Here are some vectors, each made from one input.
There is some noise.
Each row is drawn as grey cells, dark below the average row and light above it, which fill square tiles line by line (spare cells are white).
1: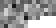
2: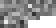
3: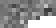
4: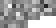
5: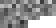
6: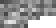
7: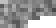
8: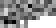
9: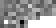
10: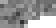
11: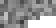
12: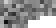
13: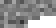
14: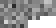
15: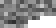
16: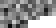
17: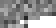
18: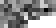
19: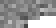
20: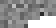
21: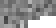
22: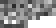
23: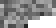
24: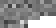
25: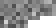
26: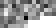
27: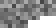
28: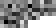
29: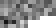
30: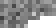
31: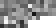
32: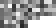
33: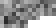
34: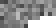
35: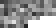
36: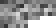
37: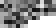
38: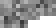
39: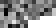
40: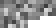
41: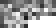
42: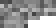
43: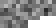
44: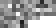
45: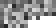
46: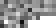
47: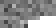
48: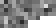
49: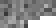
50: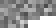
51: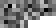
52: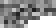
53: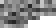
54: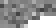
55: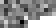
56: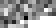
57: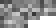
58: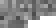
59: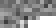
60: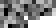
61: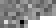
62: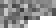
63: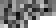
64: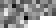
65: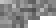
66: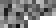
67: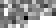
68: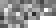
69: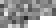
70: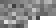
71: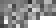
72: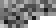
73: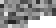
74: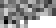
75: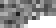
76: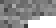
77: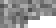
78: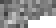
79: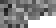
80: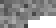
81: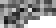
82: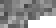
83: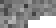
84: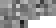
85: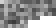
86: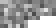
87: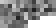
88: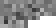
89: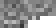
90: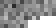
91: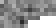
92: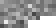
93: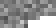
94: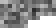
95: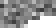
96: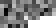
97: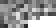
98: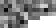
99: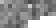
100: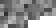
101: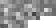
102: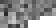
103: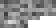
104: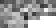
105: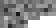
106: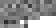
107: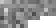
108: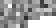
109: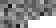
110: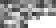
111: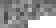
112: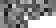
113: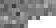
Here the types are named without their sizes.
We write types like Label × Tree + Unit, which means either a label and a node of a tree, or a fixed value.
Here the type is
Label × (Label + Line).
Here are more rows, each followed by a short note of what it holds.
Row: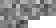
two labels
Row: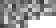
two labels
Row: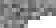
two labels
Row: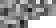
two labels
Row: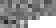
a label and a point on a line
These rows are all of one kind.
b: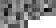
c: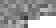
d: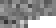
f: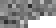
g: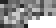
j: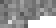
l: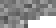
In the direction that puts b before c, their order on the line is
j, b, l, c, d, f, g.
